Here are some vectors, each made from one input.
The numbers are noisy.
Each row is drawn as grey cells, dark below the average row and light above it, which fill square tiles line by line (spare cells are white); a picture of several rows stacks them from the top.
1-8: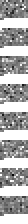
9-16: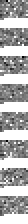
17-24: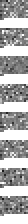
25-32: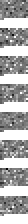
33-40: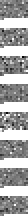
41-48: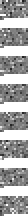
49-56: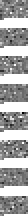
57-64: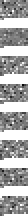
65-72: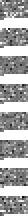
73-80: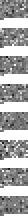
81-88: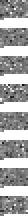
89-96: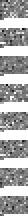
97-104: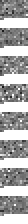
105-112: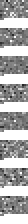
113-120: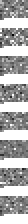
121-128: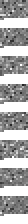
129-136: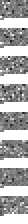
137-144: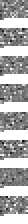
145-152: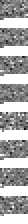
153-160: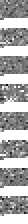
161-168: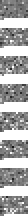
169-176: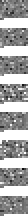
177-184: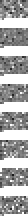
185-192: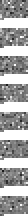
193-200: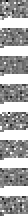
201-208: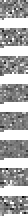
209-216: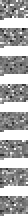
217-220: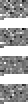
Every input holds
a point on an 8-point line.
